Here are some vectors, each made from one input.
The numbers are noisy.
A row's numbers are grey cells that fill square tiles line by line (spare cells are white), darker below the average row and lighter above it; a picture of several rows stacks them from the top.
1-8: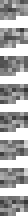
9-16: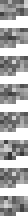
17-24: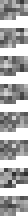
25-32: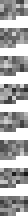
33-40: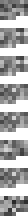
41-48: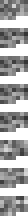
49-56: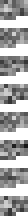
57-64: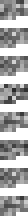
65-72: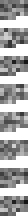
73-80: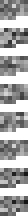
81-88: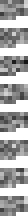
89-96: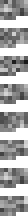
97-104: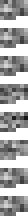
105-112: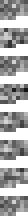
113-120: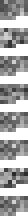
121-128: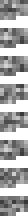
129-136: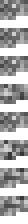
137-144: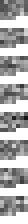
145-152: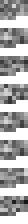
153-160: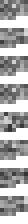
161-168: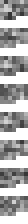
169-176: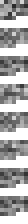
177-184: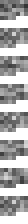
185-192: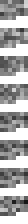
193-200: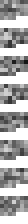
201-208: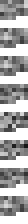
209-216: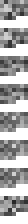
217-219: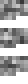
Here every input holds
a point on an 11-point circle.
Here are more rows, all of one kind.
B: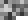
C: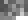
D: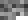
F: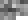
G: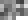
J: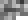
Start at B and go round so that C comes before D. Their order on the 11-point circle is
B, G, J, F, C, D.
